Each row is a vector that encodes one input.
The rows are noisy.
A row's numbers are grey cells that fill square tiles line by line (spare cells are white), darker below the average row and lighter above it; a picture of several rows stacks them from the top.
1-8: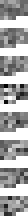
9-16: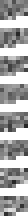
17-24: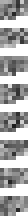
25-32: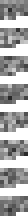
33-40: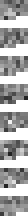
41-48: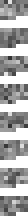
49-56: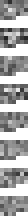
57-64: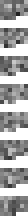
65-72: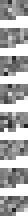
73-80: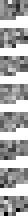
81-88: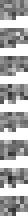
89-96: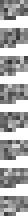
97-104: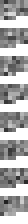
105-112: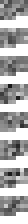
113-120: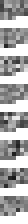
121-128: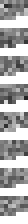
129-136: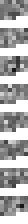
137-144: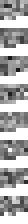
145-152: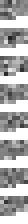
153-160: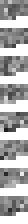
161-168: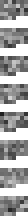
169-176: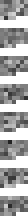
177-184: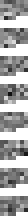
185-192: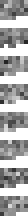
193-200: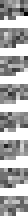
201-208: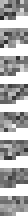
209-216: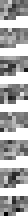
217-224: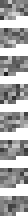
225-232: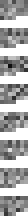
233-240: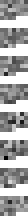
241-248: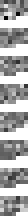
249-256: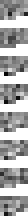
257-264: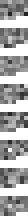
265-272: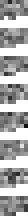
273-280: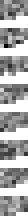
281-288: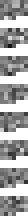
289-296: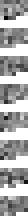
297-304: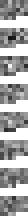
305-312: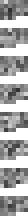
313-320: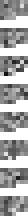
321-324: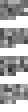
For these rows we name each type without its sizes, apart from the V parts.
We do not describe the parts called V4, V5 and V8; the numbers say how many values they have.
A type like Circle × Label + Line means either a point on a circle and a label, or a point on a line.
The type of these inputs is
Label × Label + (Line + V5) × V4 + V8.
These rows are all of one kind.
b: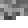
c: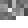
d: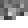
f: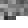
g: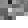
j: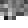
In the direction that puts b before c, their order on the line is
j, f, b, d, g, c.
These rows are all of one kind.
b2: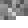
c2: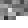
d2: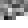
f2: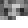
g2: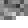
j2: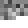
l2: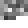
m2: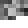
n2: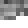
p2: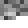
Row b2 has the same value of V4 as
c2, d2, l2 and m2.
